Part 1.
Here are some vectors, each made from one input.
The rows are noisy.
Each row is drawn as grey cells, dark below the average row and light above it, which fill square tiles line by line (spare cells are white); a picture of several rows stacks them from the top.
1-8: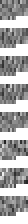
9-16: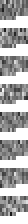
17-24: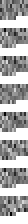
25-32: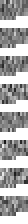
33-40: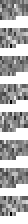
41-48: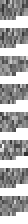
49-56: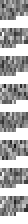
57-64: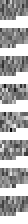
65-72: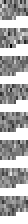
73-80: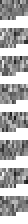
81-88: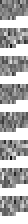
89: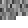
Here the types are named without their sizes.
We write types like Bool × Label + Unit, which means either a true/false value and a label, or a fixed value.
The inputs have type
Label + Tree.
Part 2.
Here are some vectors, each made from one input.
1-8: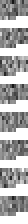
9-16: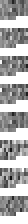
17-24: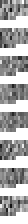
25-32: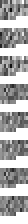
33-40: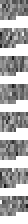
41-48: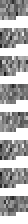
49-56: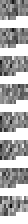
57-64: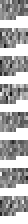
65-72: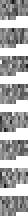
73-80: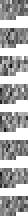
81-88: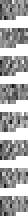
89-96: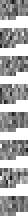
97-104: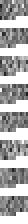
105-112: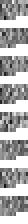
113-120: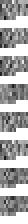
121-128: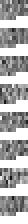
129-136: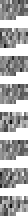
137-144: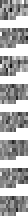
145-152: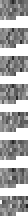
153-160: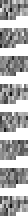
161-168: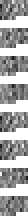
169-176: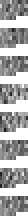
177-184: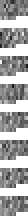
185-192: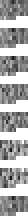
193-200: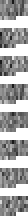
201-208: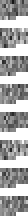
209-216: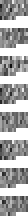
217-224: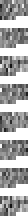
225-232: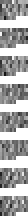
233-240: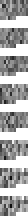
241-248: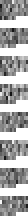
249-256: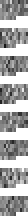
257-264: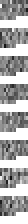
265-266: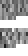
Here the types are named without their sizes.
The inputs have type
Bool × Bool × Bool × Bool + Line.
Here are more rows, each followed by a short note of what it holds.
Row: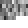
a point on a line
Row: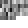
a point on a line
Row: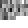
a point on a line
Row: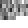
a point on a line
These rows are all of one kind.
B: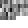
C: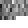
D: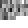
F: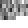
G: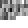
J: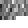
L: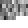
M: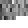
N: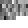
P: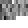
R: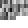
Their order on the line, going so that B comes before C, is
B, R, G, D, F, L, N, P, M, C, J.
